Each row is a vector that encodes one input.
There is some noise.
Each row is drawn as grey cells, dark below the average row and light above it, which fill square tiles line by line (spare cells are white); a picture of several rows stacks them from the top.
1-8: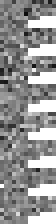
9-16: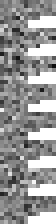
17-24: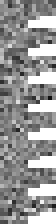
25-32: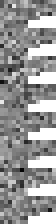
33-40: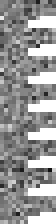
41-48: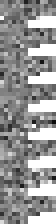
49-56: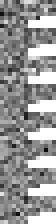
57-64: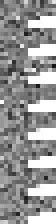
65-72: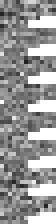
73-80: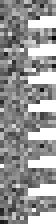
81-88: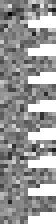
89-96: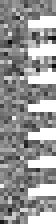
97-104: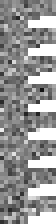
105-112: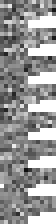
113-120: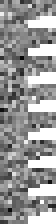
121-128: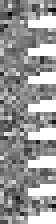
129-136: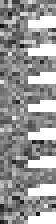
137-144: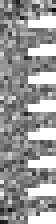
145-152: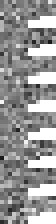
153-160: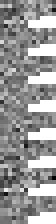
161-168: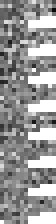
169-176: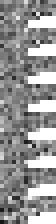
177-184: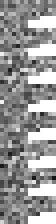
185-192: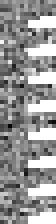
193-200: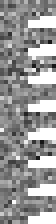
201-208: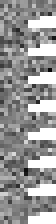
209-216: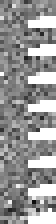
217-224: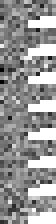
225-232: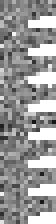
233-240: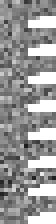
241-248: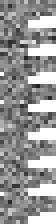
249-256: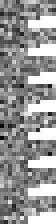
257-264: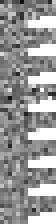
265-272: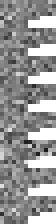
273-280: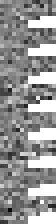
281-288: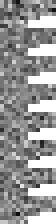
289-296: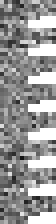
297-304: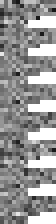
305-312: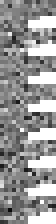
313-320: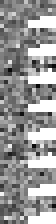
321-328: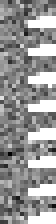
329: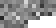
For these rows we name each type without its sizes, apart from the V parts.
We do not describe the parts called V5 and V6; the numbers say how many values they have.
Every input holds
either a value of V5 and a value of V6, or a list of points on a line.
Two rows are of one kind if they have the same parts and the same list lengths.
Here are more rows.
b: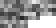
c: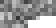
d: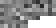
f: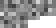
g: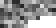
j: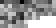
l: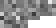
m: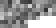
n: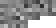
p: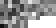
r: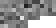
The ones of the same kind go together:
b, g, p
c, m
d, n, r
f, l
j

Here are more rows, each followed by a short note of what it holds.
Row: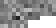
a list of one item
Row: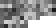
a value of V5 and a value of V6
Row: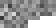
a list of two items
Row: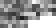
a value of V5 and a value of V6
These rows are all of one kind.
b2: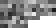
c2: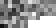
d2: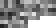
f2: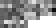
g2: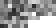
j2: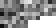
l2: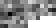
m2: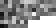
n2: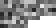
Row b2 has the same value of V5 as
j2 and l2.
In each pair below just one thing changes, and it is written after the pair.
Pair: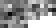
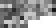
the value of V6
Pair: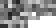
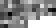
the value of V6
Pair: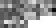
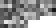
the value of V5
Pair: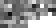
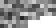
the value of V6
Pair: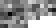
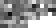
the value of V5
